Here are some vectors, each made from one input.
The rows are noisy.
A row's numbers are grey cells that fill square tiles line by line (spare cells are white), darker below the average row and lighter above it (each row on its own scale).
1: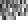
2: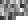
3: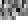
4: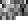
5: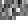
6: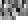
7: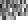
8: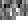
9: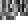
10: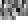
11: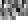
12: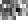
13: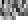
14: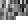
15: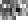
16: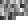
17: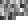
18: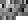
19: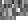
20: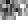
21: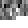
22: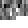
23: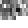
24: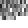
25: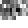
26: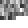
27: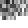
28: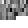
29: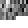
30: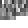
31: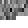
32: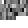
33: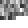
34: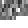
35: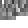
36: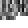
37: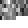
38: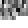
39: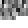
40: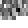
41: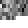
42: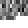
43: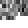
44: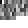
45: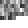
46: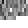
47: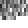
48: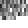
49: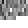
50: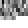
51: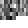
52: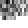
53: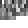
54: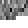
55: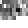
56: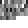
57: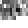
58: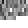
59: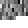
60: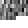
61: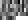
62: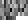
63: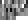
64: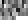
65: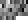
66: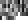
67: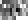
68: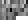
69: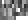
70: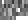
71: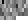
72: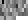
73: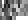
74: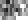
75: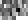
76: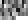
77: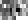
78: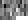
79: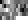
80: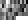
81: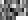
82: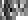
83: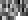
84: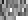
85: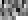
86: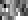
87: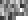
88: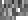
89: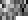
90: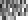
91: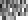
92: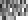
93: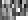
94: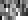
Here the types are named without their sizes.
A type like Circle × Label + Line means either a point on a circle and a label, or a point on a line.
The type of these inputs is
List(Circle).
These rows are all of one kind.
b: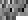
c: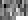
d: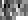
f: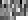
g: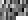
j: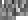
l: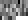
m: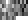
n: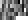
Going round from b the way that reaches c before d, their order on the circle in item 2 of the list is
b, c, d, l, n, g, j, m, f.
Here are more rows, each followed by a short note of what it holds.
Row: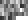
the empty list
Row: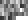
the empty list
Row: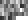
the empty list
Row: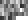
the empty list
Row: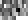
a list of one item
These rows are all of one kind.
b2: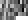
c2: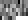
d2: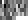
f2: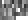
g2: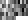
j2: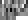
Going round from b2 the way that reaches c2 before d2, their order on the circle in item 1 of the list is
b2, g2, c2, f2, d2, j2.
